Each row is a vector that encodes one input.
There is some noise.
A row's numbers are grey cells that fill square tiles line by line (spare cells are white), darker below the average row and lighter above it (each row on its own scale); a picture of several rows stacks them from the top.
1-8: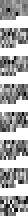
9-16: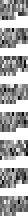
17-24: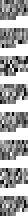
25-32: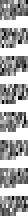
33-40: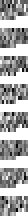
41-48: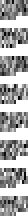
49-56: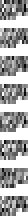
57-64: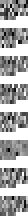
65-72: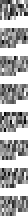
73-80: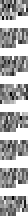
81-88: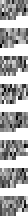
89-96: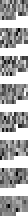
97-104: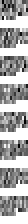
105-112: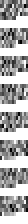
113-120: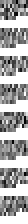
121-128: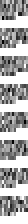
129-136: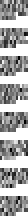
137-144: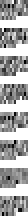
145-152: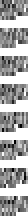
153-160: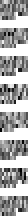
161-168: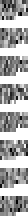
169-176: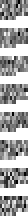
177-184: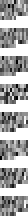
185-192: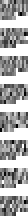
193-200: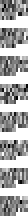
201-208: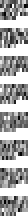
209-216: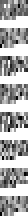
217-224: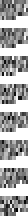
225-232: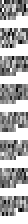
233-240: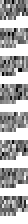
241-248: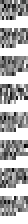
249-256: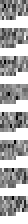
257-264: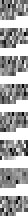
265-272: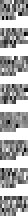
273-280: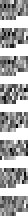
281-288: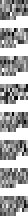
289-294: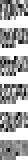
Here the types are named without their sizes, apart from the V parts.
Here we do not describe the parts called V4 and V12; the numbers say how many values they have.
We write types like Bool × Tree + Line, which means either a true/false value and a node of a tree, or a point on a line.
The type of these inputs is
Bool × Bool × Bool × V4 + Label × Label + V12.
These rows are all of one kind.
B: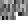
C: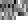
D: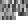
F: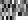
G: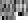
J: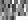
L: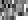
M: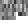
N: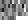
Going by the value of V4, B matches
D, G and M.
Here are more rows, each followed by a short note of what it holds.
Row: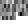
three true/false values and a value of V4
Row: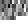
three true/false values and a value of V4
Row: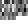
two labels
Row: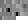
a value of V12
